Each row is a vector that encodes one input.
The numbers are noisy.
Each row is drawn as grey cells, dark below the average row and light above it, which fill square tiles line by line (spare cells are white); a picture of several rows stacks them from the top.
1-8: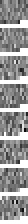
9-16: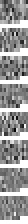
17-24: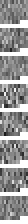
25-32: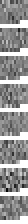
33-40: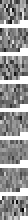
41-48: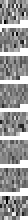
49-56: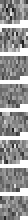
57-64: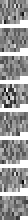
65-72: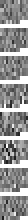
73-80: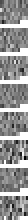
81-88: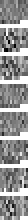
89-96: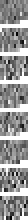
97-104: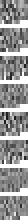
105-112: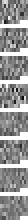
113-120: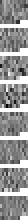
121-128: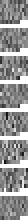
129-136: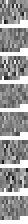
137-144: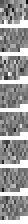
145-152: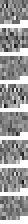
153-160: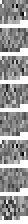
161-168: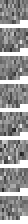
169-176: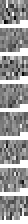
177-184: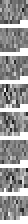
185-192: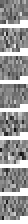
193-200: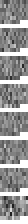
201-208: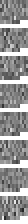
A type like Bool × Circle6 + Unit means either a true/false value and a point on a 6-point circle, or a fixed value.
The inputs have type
(Bool × Bool × Bool + Line5) × Line4 + Line6 + Line7.
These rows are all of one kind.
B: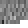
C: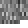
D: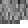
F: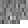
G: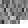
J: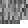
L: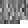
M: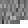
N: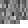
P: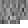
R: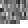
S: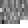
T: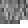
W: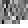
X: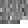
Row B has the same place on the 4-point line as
F, J, S and X.
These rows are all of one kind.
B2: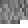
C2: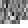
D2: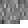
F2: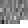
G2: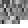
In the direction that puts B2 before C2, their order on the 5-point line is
F2, D2, B2, G2, C2.
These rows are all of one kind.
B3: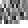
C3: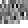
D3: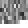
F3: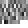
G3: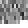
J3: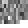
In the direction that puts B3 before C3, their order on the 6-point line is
B3, C3, G3, F3, D3, J3.
